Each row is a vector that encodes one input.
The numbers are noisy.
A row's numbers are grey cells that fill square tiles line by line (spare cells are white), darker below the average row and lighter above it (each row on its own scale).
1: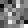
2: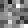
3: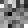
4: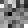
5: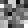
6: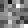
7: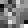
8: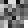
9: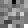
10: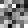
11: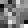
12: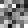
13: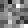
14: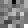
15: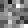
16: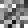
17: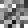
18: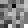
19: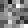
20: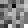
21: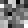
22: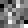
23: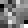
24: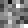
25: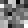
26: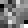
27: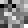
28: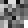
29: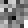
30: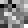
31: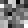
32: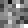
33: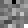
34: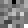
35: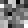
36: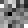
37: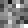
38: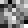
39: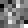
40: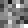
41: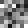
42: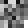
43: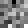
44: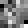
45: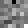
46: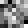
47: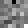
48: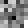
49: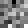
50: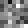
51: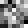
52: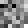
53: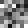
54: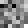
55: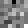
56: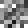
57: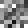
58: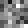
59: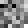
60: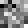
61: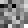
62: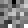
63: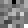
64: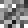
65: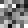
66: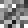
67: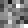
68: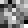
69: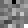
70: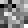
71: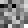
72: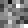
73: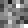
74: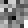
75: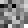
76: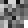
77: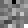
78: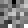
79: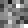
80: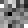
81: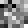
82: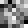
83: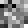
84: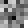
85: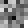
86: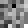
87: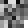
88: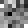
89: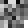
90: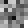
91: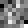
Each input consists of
either a point on a 6-point line, or a point on a 10-point line.
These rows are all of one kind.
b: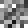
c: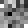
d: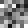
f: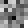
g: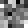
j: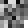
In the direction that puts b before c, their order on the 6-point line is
b, d, c, g, j, f.
